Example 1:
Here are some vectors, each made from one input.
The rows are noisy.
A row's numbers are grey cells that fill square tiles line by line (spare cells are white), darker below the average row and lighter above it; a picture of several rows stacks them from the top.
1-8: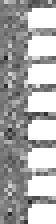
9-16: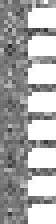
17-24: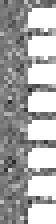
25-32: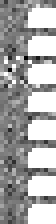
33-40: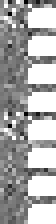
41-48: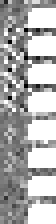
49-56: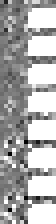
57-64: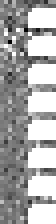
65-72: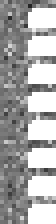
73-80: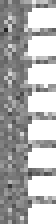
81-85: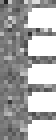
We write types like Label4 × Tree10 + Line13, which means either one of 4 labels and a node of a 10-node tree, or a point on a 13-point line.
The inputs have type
Bool × Circle9 + Unit.
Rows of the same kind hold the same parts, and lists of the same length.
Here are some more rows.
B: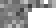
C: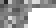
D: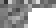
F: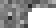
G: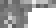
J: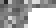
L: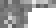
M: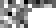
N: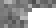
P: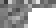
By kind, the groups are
B, C, D, F, G, J, L, N, P
M

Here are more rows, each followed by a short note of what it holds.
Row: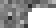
a point on a 9-point circle and a true/false value
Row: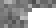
a point on a 9-point circle and a true/false value
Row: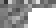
a point on a 9-point circle and a true/false value
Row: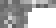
a point on a 9-point circle and a true/false value
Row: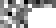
a fixed value
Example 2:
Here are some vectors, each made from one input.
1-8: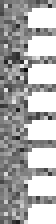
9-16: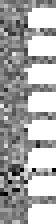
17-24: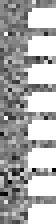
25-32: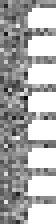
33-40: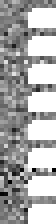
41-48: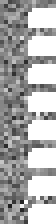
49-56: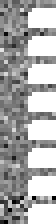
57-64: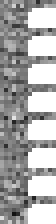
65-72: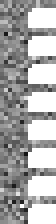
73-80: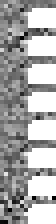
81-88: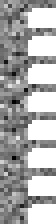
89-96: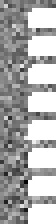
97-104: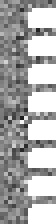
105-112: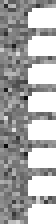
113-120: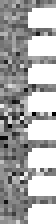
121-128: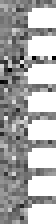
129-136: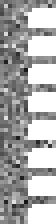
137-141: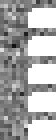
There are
3 kinds of row.
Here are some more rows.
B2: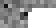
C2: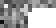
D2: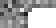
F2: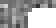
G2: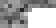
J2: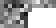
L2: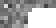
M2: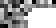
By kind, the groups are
B2, C2, D2, F2, J2
G2, L2
M2

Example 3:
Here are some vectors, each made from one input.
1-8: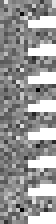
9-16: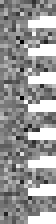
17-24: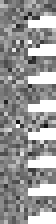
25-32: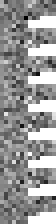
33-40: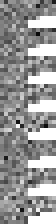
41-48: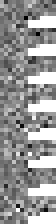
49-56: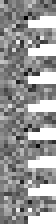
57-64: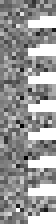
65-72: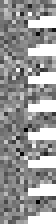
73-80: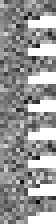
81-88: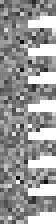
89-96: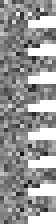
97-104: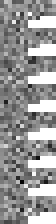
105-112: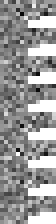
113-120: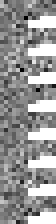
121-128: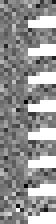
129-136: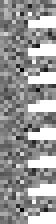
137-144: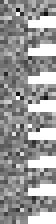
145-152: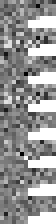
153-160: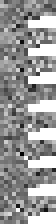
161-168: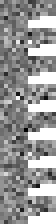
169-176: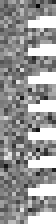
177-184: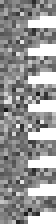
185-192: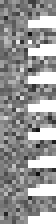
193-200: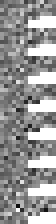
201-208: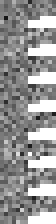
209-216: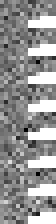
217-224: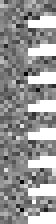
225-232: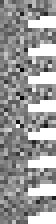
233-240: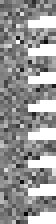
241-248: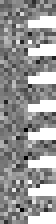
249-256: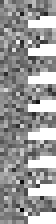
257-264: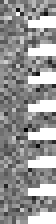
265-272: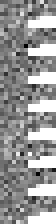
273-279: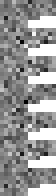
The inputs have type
Tree12 + Tree16.
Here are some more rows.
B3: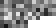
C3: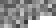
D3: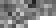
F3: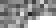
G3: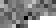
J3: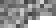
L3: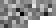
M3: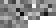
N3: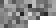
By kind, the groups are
B3, L3, M3, N3
C3, D3, F3, G3, J3

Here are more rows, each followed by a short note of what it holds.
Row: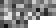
a node of a 12-node tree
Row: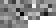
a node of a 12-node tree
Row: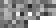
a node of a 12-node tree
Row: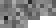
a node of a 16-node tree
